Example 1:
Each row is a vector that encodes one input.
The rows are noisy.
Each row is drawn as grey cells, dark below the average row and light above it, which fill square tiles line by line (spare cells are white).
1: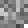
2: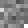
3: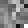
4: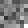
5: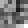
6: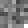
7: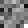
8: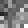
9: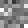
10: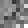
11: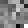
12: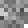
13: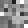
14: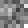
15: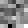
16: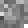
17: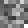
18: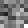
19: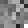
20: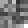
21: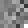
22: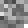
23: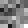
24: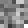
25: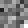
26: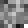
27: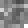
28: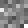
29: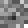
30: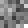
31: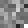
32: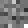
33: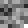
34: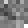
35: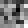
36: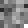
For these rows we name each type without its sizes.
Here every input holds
a point on a line and a true/false value.
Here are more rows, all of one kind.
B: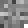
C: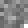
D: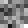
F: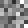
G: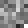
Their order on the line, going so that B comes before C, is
D, F, B, C, G.
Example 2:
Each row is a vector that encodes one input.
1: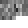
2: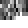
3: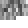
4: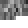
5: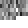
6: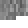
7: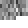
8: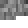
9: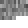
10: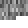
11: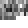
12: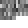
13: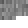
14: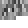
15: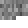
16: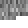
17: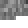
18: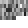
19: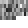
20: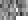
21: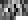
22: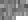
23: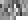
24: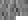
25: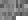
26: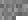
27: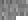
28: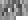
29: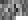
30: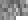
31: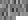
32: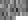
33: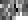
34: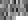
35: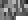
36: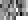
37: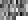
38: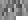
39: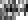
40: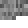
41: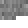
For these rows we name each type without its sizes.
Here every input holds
either a fixed value, or a point on each of two lines and a true/false value.
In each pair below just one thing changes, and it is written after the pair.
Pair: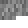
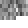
the place on one of the two lines
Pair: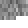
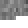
the true/false value
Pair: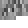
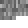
the true/false value
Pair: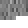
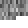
the true/false value
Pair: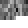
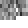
the true/false value
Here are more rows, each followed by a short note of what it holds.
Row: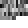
a point on each of two lines and a true/false value
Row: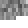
a point on each of two lines and a true/false value
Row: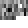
a fixed value
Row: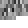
a point on each of two lines and a true/false value
